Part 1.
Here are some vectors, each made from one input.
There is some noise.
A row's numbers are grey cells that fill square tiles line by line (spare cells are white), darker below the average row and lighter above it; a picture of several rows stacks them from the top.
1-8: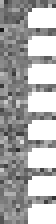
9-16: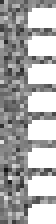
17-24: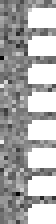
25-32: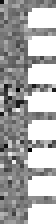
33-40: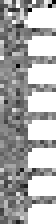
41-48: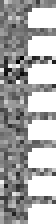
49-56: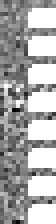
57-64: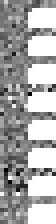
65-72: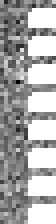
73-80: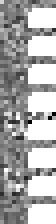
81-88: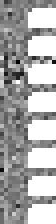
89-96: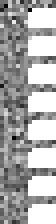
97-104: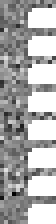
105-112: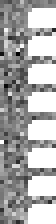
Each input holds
either a fixed value, or one of 7 labels and two labels (each one of 8).
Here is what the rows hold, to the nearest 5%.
About 5% of them hold a fixed value. The rest hold one of 7 labels and two labels (each one of 8).
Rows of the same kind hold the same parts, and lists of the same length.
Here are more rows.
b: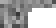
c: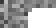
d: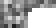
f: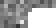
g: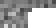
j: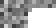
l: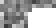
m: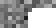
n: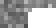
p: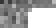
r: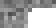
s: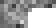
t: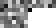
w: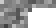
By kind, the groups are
b, c, d, f, g, j, l, m, n, p, r, s, w
t

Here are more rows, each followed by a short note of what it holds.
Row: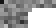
one of 7 labels and two labels (each one of 8)
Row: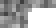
one of 7 labels and two labels (each one of 8)
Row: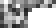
one of 7 labels and two labels (each one of 8)
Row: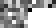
a fixed value
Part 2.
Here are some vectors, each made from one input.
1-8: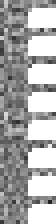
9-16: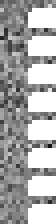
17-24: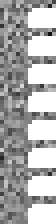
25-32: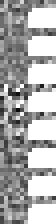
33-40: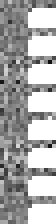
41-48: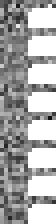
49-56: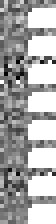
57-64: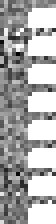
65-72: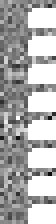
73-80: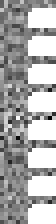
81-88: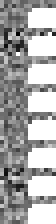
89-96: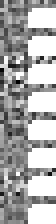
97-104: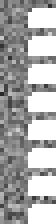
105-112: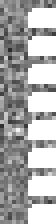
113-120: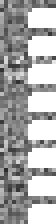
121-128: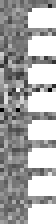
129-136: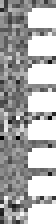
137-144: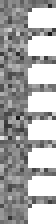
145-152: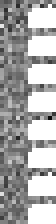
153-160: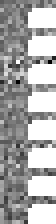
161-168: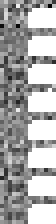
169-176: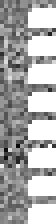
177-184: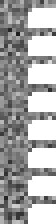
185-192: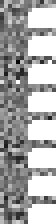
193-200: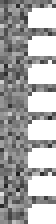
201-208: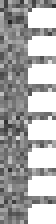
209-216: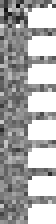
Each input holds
either two labels (each one of 5), or one of 7 labels.
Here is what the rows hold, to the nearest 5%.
About 50% of them hold two labels (each one of 5). The rest hold one of 7 labels.
